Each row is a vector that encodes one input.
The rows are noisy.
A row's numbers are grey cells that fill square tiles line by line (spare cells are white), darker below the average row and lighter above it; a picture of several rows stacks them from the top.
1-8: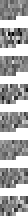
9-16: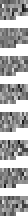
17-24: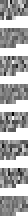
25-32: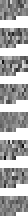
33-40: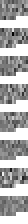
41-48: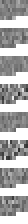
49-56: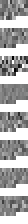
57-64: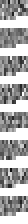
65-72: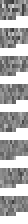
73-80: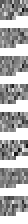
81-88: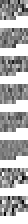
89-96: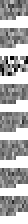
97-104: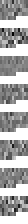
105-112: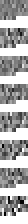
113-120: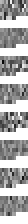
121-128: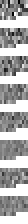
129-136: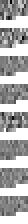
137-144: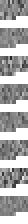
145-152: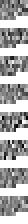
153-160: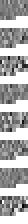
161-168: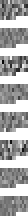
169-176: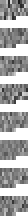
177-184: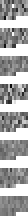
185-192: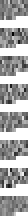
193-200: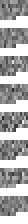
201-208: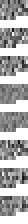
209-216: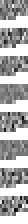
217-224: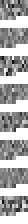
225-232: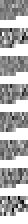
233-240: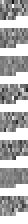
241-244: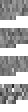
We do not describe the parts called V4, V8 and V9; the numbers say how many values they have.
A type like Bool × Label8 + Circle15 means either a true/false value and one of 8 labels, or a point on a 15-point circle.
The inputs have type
((Bool × Bool × Bool × Bool + V9) × V4 + V8) × Label5 × Label5.
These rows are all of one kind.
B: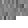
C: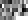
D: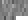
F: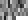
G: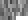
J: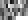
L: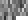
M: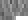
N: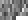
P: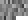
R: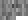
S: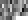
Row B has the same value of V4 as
D and J.
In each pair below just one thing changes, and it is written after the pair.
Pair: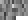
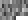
one of the four true/false values
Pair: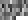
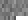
one of the two labels
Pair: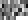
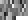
the value of V4
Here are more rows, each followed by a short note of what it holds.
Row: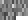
two labels (each one of 5), a value of V4 and a value of V9
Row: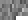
two labels (each one of 5), four true/false values and a value of V4
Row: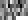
two labels (each one of 5), a value of V4 and a value of V9
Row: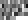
two labels (each one of 5) and a value of V8
